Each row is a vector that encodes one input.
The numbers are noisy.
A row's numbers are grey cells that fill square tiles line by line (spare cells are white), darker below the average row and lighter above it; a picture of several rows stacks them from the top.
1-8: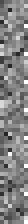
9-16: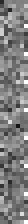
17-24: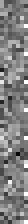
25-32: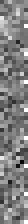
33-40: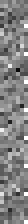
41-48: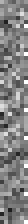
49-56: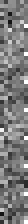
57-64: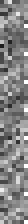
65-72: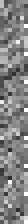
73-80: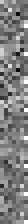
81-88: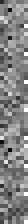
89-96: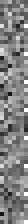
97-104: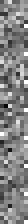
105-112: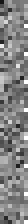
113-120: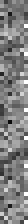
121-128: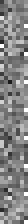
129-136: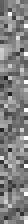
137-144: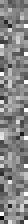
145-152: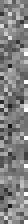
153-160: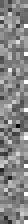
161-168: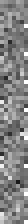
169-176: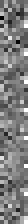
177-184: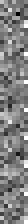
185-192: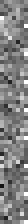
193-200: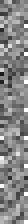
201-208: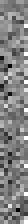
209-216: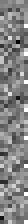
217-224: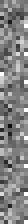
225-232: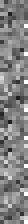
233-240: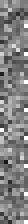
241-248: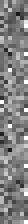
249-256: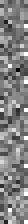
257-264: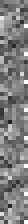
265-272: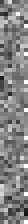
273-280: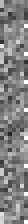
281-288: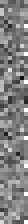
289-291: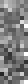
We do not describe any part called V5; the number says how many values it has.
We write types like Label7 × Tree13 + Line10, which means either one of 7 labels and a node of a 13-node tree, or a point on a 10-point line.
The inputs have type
Line11 × V5 + Line13.
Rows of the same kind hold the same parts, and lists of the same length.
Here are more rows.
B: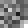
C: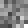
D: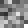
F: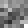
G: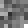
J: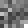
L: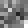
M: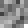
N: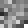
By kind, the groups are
B, C, F, G, J, L
D, M, N

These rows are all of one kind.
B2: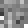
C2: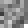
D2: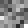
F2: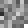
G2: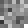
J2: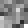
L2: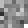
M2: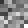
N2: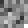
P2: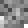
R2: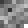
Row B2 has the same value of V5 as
C2, F2, G2 and N2.
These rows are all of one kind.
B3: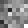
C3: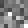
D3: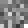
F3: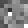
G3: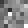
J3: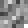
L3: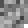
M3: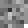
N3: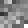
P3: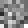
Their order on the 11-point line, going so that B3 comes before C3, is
B3, F3, G3, M3, C3, L3, P3, N3, J3, D3.
